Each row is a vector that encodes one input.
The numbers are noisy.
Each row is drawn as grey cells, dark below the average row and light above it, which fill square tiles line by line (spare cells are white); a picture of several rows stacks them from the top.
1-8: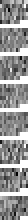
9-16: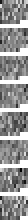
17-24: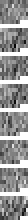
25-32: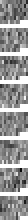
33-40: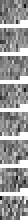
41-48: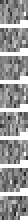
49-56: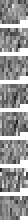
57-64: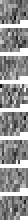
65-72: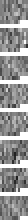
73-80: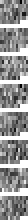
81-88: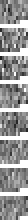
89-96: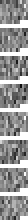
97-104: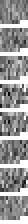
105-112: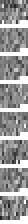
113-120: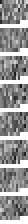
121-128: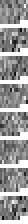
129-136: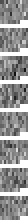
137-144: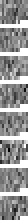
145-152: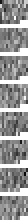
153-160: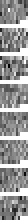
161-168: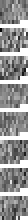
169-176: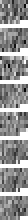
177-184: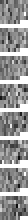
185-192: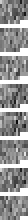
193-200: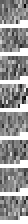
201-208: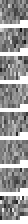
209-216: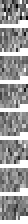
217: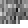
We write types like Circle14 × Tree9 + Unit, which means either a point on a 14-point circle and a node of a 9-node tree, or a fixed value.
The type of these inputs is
(Bool × Bool × Bool × Bool + Unit) × (Circle6 + Unit).
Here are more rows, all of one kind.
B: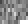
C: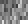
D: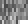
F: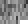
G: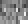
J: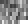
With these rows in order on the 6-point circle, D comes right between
F and J.
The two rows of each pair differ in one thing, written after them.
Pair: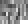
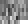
the place on the 6-point circle
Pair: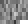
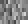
one of the four true/false values
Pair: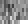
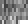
one of the four true/false values
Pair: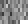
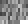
one of the four true/false values
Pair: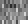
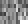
the place on the 6-point circle
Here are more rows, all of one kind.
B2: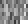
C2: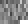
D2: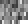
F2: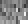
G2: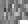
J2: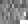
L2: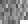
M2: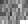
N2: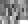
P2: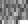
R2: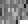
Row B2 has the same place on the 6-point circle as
D2, F2 and J2.
